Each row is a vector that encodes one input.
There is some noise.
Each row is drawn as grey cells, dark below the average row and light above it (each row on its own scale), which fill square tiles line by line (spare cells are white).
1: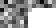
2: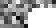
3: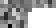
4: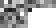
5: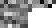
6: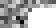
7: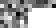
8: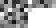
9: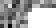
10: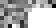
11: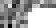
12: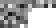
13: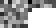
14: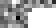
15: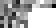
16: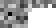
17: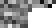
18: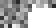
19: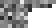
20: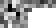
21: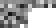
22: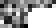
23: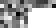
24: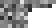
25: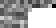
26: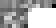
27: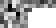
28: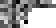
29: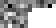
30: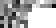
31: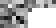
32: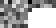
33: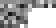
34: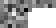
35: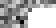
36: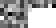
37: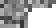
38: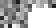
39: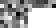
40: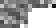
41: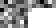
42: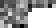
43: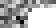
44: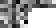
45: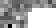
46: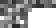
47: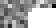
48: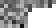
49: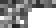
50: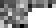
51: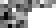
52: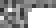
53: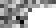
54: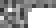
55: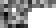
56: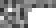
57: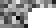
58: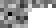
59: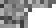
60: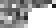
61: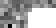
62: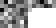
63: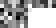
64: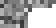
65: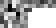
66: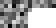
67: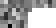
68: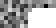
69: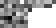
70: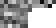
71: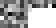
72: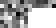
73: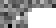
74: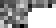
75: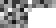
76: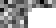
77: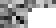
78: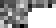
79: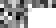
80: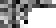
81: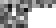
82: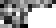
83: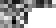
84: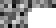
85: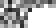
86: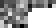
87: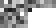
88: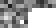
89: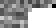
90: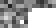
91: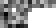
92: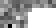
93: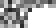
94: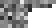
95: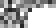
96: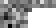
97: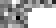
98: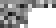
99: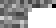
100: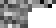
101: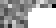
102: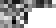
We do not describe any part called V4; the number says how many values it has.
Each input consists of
a value of V4, together with either a point on a 6-point line, or three true/false values.
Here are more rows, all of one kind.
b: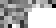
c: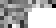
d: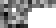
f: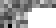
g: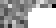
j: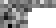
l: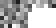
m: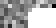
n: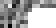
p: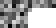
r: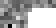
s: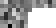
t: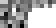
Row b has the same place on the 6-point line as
c, g and m.
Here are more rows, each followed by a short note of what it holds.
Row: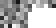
a point on a 6-point line and a value of V4
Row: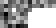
a point on a 6-point line and a value of V4
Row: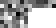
three true/false values and a value of V4
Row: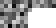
a point on a 6-point line and a value of V4
